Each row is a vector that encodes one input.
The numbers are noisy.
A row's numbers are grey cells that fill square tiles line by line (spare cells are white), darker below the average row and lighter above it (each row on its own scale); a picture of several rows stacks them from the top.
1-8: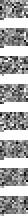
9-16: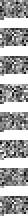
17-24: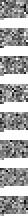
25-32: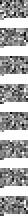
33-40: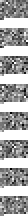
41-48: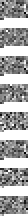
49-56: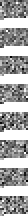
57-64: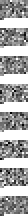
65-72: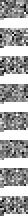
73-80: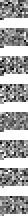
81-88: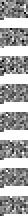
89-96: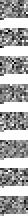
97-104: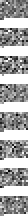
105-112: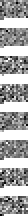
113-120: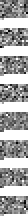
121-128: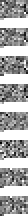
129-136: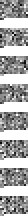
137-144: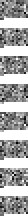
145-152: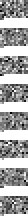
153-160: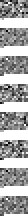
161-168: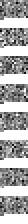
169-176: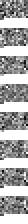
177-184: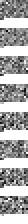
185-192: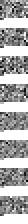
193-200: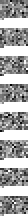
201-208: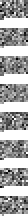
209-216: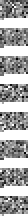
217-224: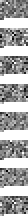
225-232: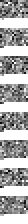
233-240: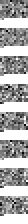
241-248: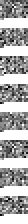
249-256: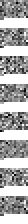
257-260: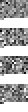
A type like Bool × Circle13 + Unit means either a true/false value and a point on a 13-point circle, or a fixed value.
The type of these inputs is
Bool × Bool × Bool × Bool.
